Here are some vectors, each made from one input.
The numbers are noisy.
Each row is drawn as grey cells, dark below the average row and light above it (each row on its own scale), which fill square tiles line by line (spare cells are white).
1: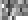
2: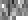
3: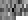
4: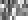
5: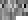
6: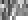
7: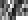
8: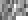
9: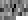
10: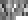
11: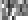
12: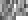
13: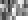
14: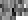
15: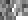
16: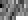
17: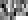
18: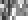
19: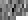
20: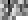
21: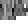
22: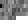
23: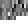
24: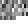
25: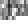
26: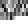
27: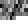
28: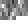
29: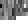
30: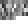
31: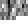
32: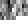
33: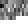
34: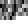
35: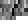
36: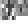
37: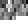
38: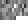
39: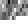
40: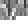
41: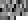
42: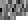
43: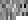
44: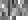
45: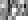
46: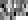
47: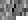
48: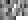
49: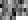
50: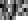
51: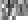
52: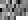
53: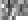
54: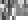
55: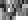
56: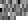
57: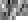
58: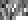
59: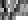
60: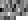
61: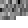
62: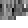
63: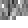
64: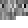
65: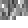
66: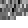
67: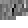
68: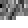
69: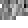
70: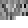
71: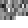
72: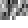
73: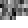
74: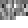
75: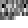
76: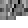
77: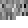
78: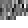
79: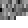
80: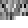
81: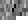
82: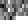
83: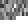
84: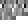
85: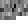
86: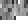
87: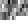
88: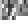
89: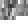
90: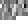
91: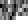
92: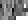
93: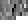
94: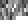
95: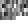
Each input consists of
one of 10 labels and a point on a 12-point line.
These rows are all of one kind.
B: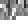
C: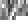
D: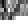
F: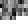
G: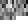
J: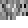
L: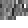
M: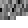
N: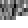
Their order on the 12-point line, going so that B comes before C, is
M, L, N, F, D, G, J, B, C.
